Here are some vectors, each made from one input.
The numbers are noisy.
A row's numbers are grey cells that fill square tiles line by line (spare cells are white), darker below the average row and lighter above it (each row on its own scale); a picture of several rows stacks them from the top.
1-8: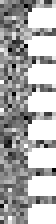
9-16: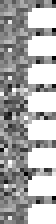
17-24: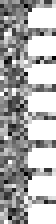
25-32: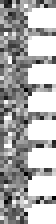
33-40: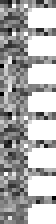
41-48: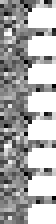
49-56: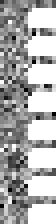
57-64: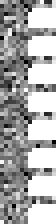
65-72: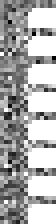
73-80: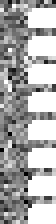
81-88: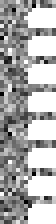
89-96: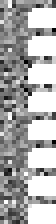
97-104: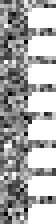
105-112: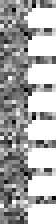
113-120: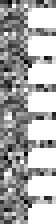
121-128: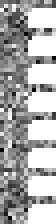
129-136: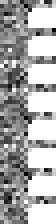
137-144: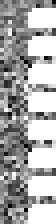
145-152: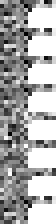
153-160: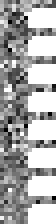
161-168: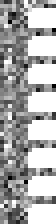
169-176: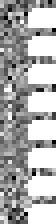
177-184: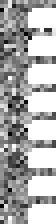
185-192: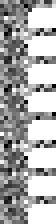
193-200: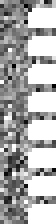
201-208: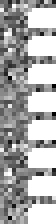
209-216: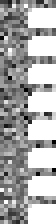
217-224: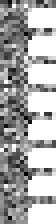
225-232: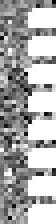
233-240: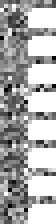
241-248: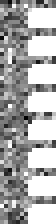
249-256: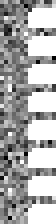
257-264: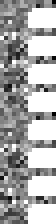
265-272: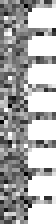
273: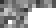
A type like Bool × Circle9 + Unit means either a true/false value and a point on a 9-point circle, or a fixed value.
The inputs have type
Bool × Bool × Bool × Bool + Line8 + Line10.
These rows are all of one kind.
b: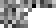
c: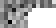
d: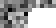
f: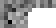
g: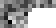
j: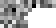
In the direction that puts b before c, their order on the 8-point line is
j, b, c, f, g, d.
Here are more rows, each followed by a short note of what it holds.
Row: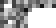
four true/false values
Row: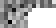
a point on an 8-point line
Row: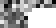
four true/false values
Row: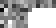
four true/false values
